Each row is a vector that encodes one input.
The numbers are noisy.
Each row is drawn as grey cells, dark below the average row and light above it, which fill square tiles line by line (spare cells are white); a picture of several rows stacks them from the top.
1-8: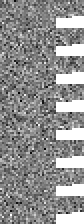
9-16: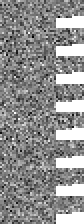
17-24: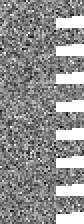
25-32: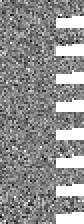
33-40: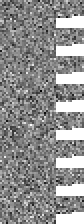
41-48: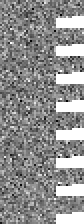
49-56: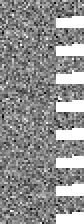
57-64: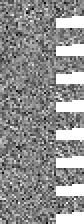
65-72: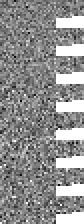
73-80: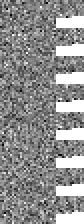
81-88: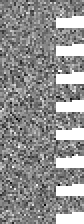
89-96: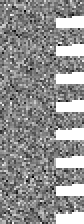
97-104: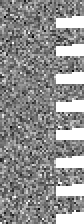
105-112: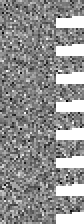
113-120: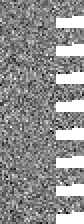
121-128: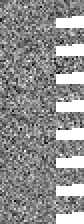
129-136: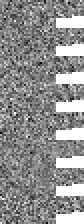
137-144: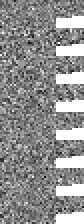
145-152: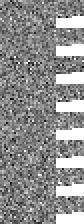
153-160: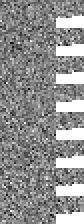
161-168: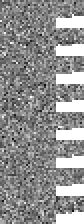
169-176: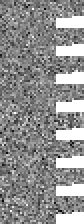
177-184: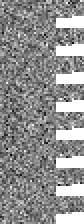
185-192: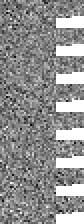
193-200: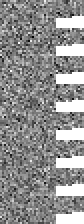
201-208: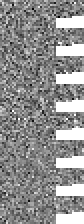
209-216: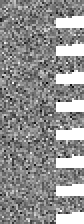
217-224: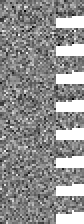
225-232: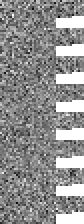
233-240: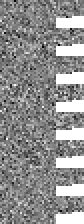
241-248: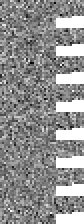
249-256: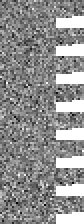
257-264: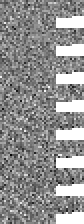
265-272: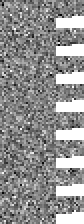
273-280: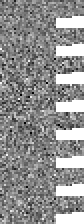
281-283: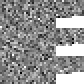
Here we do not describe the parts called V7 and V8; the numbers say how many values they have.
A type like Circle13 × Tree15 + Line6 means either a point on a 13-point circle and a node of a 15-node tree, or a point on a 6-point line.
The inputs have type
(Line14 + V7) × (Tree14 + V8).
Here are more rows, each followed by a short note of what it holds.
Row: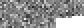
a node of a 14-node tree and a value of V7
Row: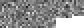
a point on a 14-point line and a node of a 14-node tree
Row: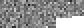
a point on a 14-point line and a node of a 14-node tree
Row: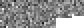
a point on a 14-point line and a node of a 14-node tree
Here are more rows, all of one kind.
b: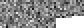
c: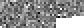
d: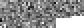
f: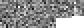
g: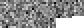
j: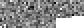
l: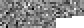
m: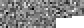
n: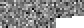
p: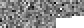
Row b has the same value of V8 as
c, d, j and p.
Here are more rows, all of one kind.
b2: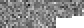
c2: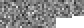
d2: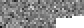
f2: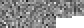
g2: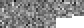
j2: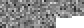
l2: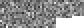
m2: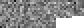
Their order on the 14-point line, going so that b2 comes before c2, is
f2, j2, b2, m2, d2, g2, c2, l2.
